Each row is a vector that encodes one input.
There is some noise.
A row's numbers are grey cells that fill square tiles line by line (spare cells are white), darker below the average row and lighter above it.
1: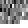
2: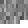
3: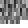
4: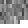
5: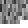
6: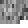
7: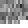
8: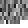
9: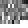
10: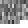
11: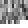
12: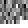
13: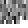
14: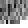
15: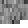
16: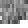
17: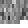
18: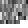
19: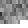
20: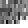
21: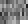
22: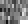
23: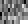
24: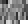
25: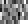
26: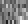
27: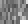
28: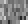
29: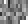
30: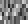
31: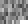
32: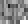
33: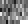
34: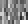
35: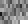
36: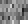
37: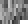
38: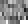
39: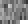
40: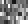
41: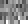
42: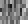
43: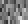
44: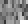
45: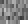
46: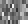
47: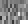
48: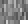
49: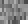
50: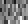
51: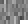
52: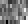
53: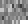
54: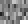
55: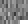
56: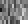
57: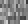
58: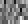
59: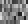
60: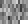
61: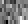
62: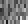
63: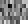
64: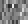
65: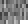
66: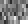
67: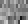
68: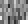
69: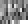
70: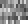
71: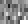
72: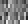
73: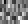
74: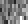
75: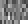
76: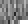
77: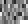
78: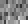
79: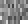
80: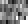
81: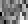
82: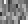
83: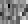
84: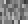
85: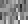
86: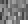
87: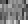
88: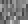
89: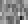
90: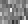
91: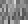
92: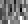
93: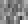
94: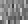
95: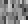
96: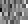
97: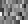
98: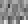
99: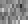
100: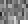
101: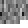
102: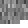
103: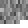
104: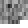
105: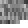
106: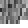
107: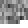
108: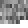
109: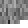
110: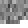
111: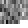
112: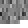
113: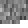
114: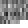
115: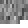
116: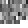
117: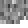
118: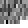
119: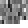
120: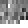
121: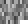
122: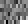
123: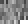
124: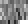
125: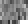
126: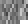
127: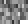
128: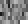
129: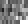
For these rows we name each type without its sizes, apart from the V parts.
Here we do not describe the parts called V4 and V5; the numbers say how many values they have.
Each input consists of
a point on a line and a value of V4, together with either a node of a tree, or a value of V5.
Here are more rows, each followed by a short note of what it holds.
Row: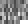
a point on a line, a node of a tree and a value of V4
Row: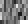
a point on a line, a value of V4 and a value of V5
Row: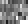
a point on a line, a value of V4 and a value of V5
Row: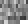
a point on a line, a node of a tree and a value of V4
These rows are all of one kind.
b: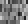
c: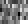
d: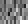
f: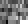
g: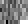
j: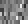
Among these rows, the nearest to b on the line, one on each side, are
c and d.
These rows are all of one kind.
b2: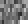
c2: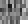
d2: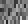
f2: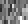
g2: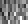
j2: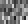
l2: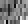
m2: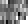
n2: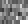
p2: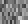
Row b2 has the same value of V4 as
d2 and n2.
